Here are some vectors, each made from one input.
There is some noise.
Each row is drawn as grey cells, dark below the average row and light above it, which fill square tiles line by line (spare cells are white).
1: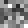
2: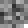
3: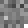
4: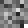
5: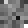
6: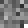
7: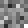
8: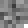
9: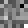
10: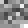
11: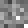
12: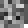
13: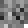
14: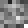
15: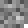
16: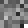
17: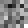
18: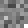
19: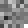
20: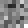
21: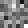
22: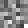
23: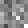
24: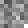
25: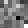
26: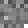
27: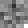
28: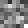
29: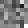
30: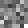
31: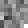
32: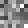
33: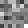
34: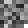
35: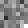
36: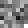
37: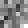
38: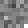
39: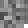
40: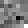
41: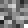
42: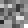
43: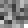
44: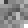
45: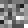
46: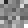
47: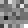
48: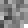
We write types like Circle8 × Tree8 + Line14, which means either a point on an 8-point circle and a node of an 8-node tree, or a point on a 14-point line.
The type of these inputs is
Bool × Circle5.
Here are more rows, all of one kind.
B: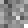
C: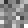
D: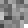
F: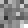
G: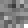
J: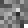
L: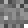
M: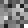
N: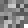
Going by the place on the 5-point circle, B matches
G, L and M.
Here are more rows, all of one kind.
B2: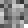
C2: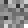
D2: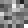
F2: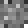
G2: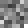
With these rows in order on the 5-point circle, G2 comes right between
C2 and F2.
